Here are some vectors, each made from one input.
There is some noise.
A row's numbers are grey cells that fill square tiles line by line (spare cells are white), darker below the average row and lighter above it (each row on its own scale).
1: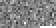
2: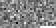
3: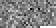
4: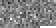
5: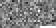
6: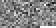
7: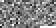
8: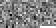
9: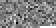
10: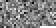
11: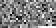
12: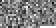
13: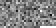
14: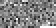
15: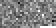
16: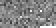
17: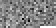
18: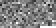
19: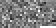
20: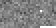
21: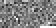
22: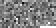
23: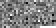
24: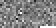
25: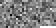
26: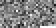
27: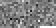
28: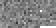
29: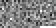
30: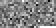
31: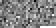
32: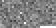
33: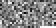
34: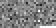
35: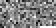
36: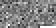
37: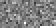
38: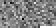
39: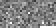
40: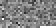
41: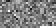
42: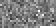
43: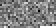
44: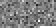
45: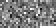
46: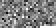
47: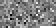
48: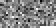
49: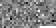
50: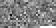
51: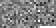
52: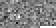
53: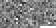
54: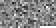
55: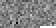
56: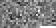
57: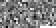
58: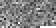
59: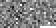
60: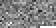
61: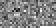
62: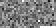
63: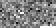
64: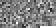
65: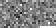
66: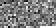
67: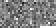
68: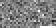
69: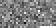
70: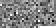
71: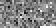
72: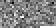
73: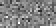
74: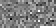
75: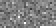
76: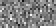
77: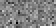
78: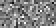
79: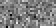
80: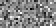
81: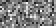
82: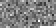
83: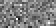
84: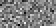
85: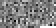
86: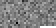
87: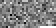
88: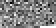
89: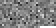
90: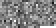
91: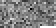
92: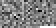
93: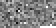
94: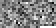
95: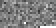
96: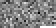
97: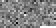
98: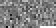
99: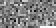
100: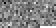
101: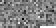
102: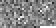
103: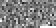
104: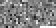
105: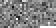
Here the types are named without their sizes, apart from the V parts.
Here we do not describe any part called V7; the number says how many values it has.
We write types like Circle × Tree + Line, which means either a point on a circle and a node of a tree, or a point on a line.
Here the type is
Line + Tree × V7.
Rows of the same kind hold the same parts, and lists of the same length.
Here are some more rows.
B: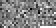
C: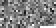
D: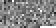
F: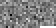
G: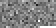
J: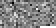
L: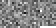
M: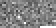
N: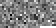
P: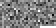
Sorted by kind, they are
B, C, D, J, L, M
F, G, N, P

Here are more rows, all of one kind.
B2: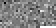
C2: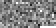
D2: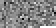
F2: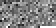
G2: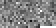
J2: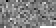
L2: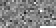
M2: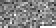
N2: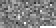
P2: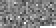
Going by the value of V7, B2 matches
C2, D2, G2 and L2.
